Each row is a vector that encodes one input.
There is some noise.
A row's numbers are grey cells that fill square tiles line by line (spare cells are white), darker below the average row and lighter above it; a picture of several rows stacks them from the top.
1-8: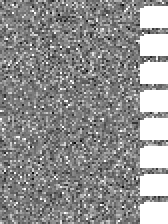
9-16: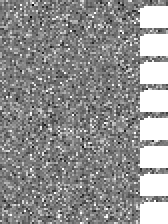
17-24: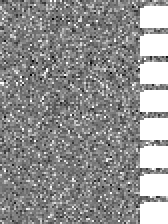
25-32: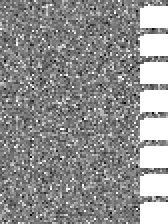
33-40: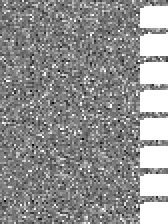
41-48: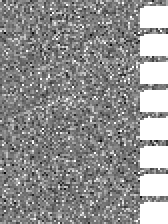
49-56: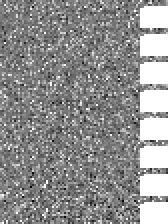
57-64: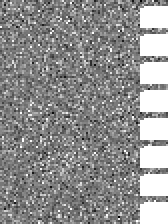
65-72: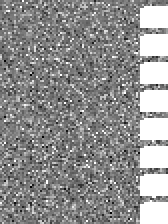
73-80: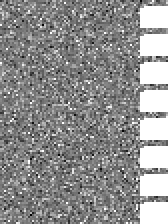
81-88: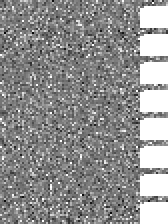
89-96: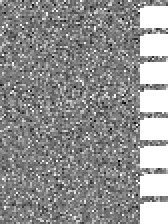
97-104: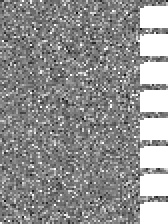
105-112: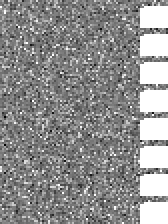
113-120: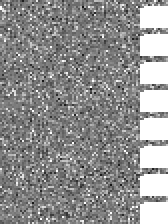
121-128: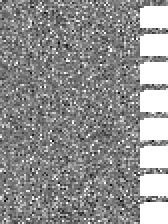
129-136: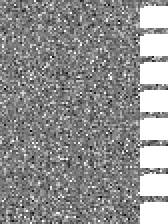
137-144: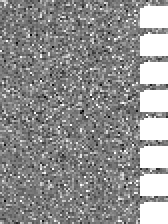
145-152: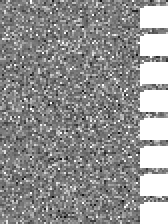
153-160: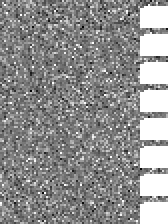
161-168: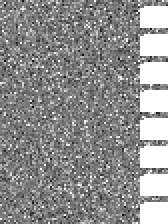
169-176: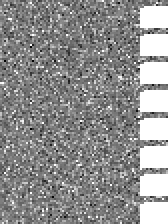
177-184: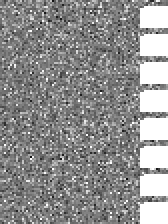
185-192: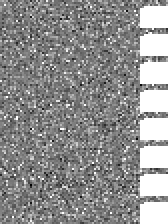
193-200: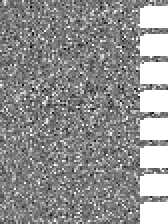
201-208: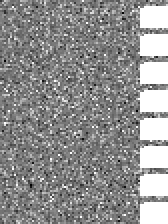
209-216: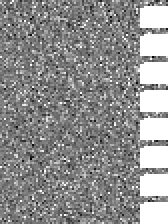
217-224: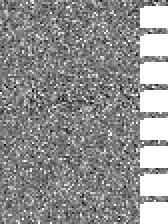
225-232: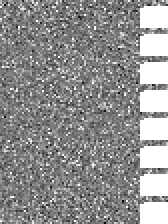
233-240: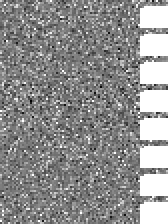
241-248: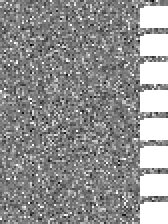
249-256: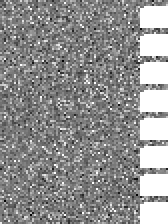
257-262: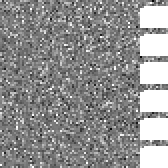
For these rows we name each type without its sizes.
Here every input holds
two labels, together with either a point on a circle, or four true/false values.
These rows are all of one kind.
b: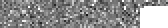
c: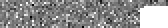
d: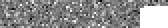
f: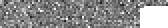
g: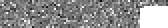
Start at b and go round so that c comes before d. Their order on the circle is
b, f, c, g, d.
